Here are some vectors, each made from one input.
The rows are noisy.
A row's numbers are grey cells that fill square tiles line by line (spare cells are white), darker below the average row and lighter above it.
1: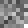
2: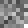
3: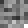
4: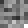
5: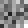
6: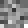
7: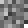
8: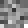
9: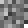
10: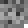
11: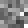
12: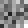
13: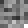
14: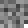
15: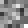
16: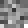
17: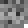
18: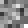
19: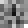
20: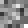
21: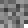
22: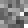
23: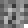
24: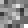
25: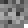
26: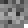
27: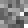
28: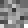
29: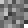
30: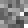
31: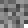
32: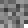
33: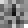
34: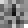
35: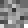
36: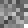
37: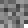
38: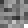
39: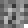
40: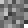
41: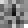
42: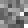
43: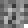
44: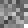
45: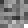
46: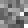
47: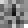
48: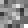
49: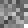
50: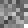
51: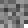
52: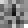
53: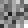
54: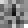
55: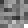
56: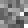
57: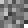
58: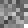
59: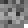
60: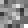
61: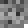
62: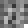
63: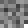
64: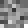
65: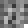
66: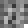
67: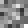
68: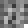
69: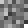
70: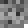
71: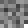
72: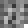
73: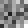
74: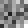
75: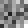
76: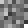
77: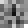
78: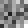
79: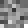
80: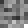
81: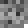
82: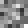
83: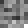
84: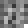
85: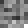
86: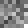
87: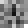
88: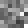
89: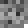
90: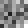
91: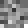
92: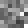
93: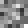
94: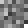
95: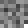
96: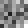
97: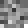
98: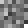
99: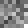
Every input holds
one of 11 labels.
